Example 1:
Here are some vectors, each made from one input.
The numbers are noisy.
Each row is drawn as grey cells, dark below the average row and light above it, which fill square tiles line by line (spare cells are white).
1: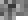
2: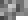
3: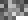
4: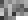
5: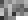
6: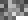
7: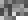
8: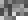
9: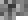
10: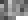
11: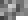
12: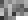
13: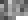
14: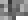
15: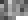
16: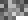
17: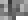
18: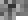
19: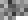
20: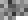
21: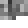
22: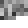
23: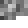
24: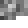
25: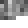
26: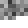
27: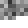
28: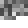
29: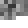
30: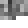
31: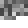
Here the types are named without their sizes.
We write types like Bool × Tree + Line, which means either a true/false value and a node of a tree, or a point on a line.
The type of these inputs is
Bool × Bool × Bool.
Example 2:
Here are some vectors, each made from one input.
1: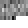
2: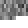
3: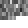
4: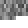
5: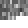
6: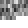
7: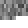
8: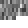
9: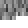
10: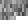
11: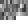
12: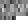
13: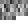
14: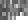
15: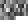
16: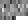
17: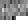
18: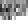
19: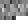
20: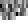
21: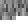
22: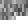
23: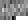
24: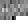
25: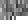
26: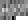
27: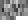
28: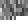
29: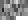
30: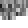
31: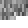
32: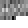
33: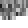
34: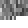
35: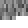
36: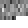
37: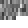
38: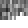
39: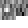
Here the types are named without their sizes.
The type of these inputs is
Label.
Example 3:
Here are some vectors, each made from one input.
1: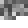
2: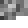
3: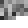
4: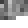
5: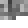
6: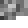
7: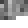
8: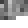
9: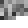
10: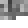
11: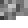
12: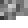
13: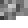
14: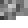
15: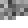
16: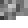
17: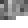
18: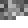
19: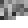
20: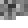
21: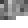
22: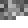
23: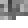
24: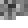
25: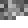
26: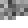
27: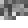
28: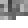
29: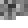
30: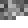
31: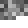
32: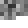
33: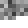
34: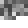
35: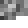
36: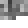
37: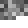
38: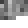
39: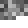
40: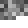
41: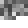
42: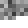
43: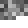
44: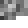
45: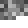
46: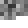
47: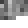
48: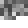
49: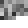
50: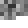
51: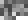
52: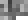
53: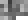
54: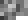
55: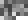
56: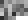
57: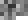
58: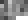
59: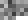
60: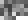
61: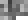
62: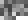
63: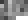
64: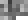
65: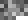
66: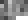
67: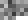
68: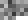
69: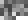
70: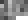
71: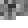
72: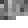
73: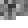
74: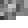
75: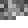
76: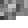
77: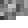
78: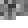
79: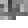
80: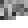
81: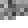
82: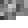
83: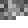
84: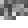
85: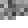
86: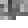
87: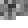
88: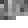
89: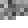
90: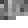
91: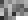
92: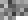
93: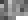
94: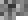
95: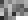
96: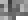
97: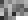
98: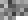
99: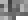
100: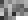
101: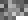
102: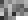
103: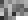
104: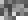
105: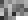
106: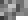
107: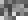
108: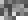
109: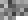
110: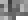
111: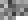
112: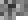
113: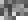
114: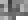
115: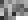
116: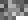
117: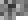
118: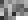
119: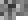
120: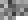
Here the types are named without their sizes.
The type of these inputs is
Bool × Bool × Bool.
